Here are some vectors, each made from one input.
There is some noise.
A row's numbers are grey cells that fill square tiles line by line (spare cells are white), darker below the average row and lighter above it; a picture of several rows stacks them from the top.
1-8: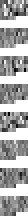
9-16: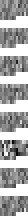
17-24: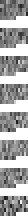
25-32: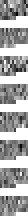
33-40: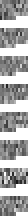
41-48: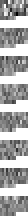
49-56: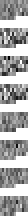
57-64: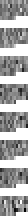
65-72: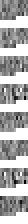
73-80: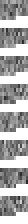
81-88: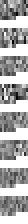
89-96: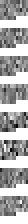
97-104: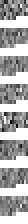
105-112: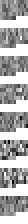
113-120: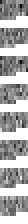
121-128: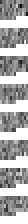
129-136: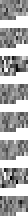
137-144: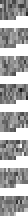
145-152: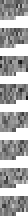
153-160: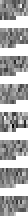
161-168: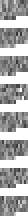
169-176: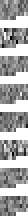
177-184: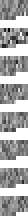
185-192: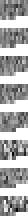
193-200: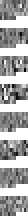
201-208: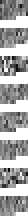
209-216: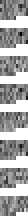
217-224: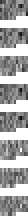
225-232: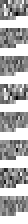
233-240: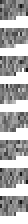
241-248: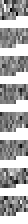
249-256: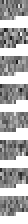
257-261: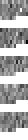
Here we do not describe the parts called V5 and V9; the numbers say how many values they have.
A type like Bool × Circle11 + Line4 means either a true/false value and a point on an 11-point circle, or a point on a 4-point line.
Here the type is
Circle8 × (Line8 + Tree13) × V5 + V9.
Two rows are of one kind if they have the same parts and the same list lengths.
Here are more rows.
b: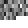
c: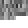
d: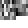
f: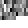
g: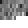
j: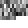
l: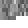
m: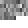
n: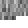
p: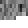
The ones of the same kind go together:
b, d, f, j
c, g, l, p
m, n

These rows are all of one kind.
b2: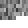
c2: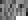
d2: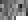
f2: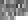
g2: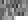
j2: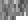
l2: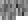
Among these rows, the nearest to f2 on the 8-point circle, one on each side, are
j2 and l2.
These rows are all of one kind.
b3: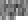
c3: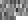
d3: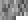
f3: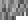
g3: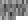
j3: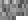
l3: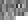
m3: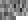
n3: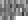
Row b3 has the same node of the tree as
j3 and m3.
